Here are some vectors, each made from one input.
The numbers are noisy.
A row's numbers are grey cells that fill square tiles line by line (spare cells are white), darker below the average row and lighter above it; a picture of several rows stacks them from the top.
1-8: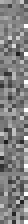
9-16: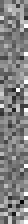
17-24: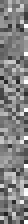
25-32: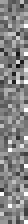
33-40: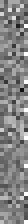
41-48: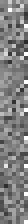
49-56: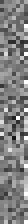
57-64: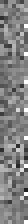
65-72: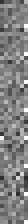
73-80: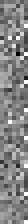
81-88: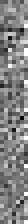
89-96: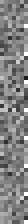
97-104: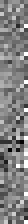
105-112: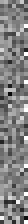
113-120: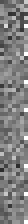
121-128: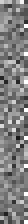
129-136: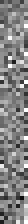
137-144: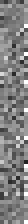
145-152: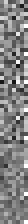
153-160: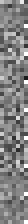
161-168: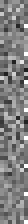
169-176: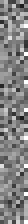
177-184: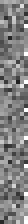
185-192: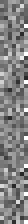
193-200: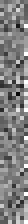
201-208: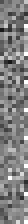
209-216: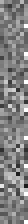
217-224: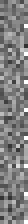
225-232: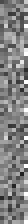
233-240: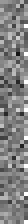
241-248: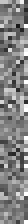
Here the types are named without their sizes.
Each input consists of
either a point on a line, or a node of a tree.
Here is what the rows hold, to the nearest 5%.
About 40% of them hold a point on a line. The rest hold a node of a tree.
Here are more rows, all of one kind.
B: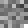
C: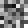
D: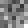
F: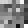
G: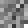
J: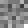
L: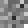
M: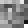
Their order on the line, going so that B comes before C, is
L, G, M, B, J, C, D, F.
